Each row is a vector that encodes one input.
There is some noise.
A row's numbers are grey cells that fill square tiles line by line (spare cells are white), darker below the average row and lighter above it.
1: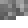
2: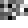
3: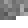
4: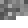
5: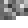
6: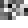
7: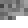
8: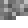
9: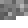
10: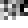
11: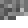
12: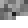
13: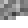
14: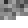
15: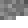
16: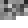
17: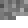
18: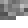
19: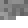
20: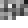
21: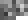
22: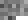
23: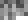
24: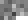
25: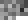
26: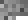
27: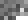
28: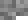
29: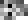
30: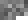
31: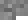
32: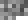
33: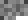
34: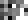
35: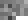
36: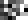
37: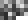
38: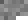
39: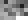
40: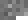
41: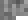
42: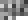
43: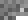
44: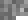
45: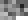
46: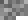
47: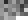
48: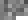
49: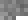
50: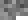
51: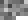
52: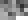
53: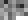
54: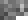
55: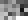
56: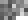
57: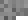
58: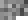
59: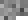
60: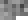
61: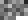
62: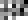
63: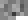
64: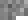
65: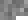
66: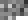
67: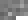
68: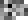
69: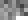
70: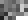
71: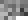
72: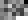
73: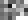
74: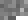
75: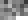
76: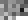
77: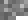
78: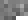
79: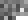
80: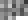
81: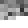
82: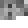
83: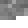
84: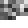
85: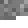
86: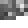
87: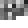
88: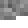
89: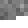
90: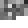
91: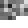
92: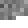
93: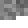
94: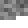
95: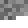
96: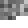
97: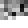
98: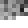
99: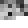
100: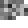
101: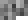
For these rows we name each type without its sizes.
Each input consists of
either a fixed value, or a label and four true/false values.
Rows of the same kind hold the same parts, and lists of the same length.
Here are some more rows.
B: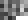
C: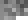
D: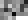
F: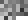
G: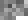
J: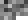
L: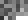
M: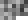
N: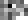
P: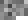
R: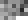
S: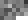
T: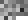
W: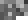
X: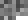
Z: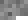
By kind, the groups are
B, C, F, G, J, L, M, P, R, S, T, W, X, Z
D, N

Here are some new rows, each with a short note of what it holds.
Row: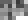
a label and four true/false values
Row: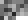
a fixed value
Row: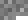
a label and four true/false values
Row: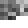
a label and four true/false values
